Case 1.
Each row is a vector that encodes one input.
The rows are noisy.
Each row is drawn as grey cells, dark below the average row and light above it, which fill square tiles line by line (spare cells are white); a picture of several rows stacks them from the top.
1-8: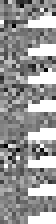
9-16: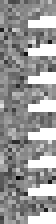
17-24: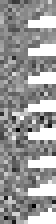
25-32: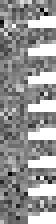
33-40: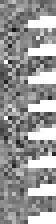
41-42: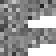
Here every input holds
one of 6 labels.
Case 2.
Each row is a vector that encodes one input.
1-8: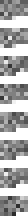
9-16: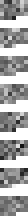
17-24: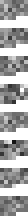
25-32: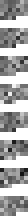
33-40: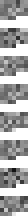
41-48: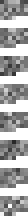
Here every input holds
a point on an 8-point line.
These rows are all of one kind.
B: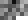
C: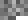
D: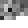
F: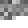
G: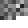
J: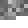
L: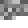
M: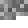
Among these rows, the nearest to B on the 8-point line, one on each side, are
G and M.
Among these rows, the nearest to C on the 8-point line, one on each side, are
D and J.
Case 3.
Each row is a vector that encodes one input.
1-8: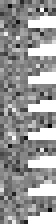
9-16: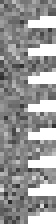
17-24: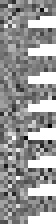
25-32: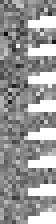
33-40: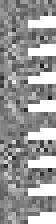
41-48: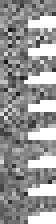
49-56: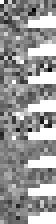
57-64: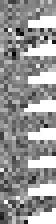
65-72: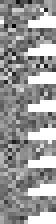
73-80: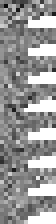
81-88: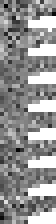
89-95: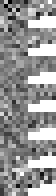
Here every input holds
one of 5 labels.
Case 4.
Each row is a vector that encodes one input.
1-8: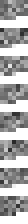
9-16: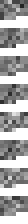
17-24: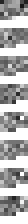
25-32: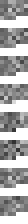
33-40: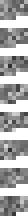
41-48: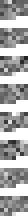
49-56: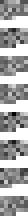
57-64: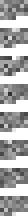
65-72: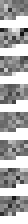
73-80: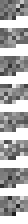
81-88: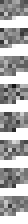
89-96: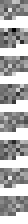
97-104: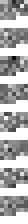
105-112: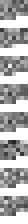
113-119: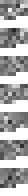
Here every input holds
a point on an 8-point line.
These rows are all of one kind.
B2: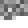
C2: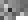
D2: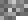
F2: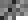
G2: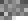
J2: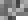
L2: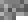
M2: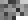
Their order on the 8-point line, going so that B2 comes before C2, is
G2, B2, D2, J2, C2, L2, F2, M2.
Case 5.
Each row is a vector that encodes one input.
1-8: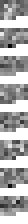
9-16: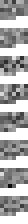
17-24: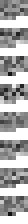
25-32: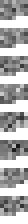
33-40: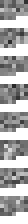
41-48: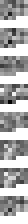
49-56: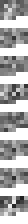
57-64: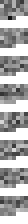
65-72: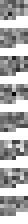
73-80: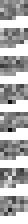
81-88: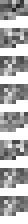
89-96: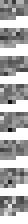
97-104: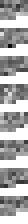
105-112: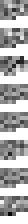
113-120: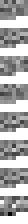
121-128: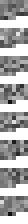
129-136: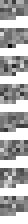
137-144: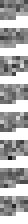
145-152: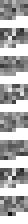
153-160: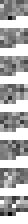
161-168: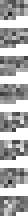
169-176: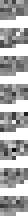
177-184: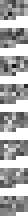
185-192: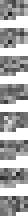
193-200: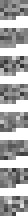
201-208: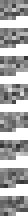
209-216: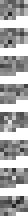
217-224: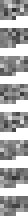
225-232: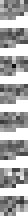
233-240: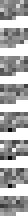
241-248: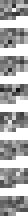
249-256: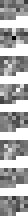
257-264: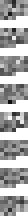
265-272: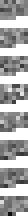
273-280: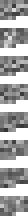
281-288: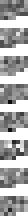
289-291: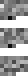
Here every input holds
one of 12 labels.
